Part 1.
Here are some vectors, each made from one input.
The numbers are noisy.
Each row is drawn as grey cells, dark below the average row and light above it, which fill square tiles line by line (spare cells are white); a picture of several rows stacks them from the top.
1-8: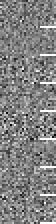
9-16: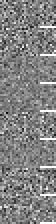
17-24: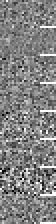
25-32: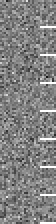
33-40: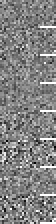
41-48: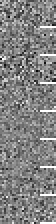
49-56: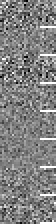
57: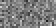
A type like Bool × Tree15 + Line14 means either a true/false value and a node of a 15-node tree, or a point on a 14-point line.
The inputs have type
Line10.
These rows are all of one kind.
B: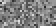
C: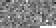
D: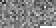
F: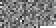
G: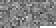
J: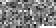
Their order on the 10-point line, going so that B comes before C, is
F, G, D, B, J, C.
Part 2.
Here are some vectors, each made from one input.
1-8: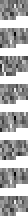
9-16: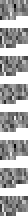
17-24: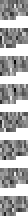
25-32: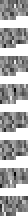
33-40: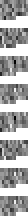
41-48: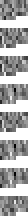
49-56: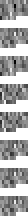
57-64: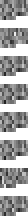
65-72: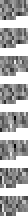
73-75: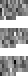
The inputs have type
Label4.
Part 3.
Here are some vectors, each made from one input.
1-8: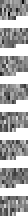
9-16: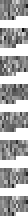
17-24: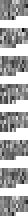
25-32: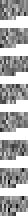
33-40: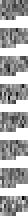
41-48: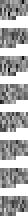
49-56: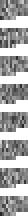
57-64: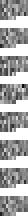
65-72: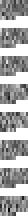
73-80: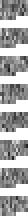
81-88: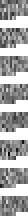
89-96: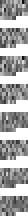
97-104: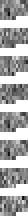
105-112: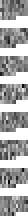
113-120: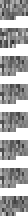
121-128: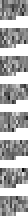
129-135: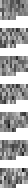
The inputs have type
Line14.
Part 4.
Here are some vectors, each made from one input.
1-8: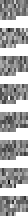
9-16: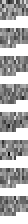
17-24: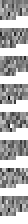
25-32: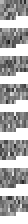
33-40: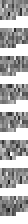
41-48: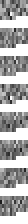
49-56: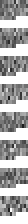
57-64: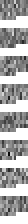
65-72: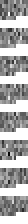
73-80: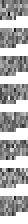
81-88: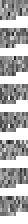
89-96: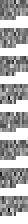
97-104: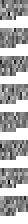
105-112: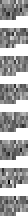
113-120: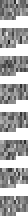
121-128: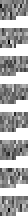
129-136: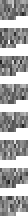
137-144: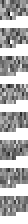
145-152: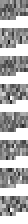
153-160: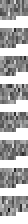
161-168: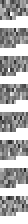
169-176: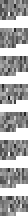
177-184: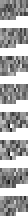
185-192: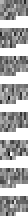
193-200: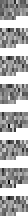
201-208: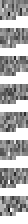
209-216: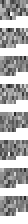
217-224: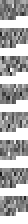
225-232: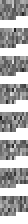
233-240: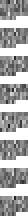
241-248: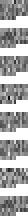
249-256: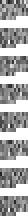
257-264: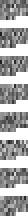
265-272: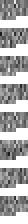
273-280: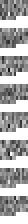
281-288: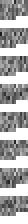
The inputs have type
Line17.
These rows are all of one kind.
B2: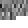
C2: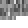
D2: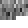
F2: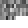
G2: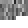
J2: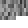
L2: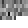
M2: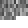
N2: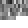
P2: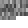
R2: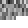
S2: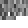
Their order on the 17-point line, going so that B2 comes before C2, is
L2, J2, F2, M2, D2, G2, P2, B2, S2, C2, N2, R2.
